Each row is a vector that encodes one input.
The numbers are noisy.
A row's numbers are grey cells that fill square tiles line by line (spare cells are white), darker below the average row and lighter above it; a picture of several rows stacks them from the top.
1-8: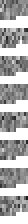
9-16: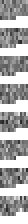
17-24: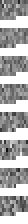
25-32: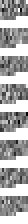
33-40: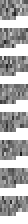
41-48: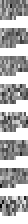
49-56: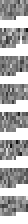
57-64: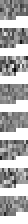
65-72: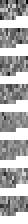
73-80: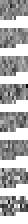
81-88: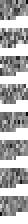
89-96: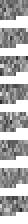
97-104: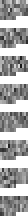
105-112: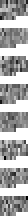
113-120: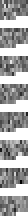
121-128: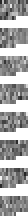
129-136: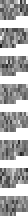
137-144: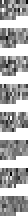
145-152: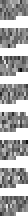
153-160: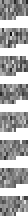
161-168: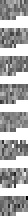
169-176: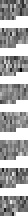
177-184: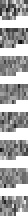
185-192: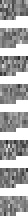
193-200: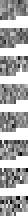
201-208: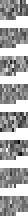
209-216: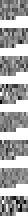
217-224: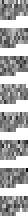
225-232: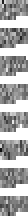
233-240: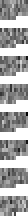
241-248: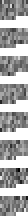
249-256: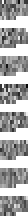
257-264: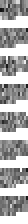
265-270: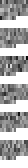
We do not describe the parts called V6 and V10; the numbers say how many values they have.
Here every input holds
one of 5 labels, together with either a point on a 7-point line and a value of V10, or a value of V6.
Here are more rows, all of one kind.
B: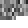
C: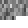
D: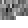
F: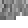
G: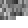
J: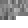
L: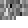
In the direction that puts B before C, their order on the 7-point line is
D, F, J, B, G, C, L.
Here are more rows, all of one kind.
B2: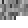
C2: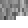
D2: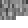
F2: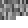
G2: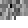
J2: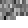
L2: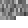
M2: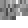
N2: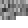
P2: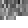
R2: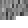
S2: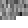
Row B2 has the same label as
C2 and M2.
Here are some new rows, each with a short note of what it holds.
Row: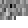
one of 5 labels, a point on a 7-point line and a value of V10
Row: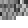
one of 5 labels, a point on a 7-point line and a value of V10
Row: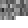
one of 5 labels and a value of V6
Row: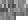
one of 5 labels, a point on a 7-point line and a value of V10
